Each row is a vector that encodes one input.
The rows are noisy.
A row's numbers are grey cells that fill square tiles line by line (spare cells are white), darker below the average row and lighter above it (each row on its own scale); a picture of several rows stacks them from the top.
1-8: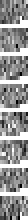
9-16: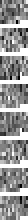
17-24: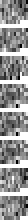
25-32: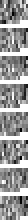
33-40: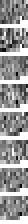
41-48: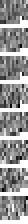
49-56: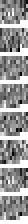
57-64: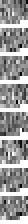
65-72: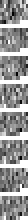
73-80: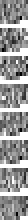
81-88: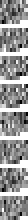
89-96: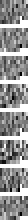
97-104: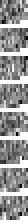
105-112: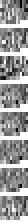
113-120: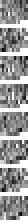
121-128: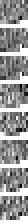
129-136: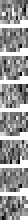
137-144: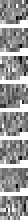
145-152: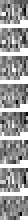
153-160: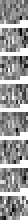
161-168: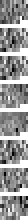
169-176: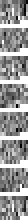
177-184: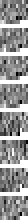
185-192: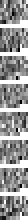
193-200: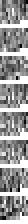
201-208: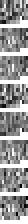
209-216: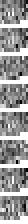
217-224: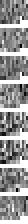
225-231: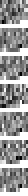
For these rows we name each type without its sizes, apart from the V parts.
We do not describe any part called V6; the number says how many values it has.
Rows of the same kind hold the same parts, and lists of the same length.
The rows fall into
2 kinds.
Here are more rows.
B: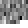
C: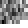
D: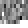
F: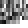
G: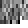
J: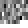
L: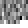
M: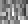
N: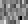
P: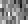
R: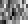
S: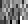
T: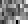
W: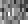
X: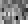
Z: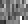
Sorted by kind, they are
B, D, J, L, M, N, P, W, X
C, F, G, R, S, T, Z

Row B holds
a label, a node of a tree, a true/false value and a value of V6.
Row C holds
a point on a line.
